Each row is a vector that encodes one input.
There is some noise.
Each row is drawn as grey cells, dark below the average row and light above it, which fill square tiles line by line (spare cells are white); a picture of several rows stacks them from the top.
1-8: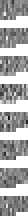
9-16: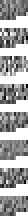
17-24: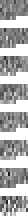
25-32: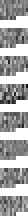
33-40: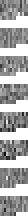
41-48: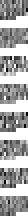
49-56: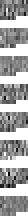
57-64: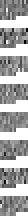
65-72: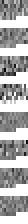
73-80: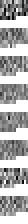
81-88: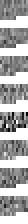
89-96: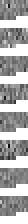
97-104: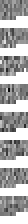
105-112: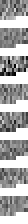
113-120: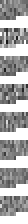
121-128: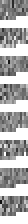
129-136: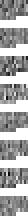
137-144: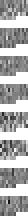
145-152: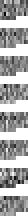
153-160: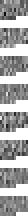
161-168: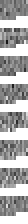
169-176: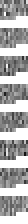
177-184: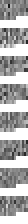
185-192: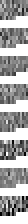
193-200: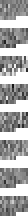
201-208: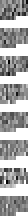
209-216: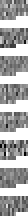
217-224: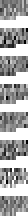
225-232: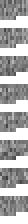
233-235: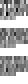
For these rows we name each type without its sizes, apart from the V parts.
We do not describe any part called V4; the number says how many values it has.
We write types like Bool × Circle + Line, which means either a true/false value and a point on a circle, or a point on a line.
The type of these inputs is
Line × List(V4) × Tree.
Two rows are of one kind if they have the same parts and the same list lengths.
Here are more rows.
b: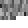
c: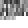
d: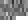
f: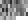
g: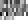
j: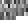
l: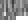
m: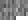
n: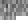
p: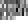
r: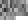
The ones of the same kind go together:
b, l, p
c, d, f, g, n, r
j, m

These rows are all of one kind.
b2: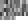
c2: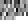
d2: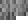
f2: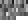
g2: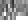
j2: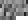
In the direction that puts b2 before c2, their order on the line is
b2, g2, f2, d2, j2, c2.
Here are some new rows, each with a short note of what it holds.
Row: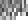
a point on a line and a node of a tree, together with a list of two items
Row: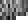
a point on a line and a node of a tree, together with a list of two items
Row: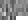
a point on a line and a node of a tree, together with a list of two items
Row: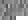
a point on a line and a node of a tree, together with a list of one item
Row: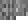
a point on a line and a node of a tree, together with the empty list
